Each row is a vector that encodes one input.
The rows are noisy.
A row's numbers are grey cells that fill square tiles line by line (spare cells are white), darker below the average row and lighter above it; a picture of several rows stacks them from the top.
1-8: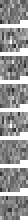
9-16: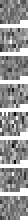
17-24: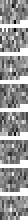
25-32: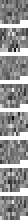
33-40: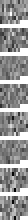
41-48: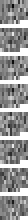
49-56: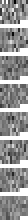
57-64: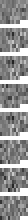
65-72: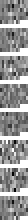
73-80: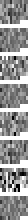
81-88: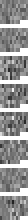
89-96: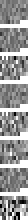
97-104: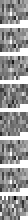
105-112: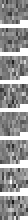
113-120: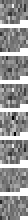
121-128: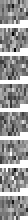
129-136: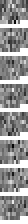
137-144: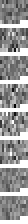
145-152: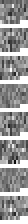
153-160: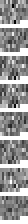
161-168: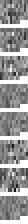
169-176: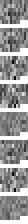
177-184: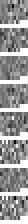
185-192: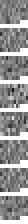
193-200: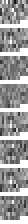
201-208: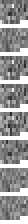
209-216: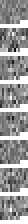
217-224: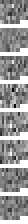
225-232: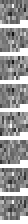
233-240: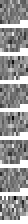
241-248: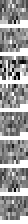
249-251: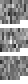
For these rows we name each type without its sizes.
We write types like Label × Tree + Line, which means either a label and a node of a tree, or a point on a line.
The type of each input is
Tree + Unit.
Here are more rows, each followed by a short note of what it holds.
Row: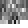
a node of a tree
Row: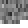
a node of a tree
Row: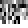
a fixed value
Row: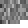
a node of a tree
